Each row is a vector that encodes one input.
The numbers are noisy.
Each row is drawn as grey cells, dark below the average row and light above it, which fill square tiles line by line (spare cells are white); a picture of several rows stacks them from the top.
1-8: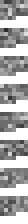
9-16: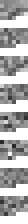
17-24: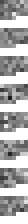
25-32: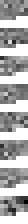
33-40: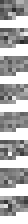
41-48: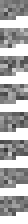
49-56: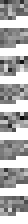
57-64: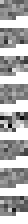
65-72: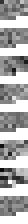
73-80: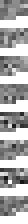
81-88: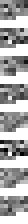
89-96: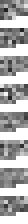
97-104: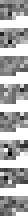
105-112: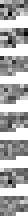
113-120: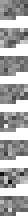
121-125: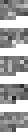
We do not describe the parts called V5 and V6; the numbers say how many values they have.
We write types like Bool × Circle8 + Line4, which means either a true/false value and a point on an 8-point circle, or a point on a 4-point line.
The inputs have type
Bool × (Line4 + V5) × V6.
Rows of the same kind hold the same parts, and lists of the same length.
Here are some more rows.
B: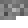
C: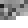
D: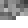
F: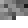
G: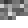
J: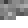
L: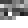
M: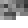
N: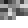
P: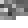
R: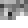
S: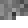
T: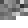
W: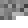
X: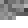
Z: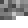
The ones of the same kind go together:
B, D, F, G, J, L, M, N, P, S, X
C, R, T, W, Z

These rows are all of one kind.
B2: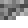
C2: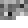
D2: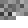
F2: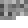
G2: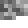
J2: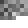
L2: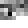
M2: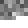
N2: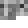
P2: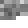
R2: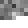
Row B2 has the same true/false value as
M2, P2 and R2.
